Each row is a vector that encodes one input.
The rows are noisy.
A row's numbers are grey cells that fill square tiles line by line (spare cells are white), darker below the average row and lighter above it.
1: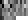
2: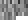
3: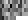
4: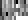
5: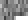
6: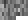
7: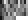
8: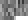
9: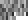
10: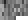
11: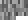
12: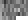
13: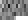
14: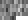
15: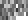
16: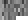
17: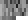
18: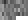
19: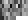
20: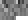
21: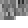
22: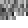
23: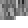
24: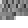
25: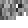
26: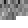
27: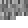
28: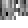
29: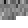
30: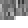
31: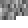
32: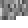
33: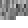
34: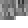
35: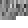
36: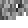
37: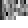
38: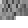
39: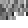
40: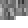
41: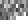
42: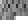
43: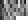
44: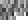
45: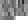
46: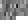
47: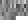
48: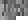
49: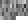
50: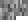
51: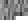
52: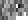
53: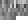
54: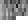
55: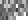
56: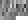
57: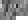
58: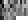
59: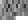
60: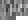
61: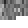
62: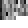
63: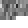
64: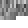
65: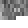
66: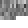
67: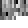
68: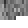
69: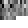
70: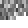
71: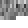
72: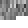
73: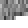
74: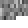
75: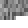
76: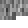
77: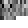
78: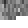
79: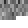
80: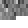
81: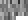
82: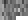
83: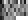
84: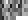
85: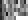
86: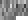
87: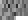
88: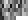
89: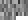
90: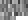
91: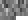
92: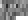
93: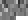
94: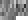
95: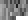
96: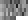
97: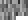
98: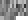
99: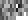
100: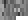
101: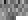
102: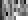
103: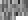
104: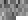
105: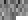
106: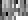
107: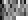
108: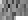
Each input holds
either one of 12 labels, or a point on an 8-point line.
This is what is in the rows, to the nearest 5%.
About 70% of them hold one of 12 labels. The rest hold a point on an 8-point line.
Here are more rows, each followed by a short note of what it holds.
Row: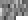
one of 12 labels
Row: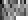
a point on an 8-point line
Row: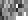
a point on an 8-point line
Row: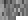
one of 12 labels
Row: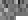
one of 12 labels
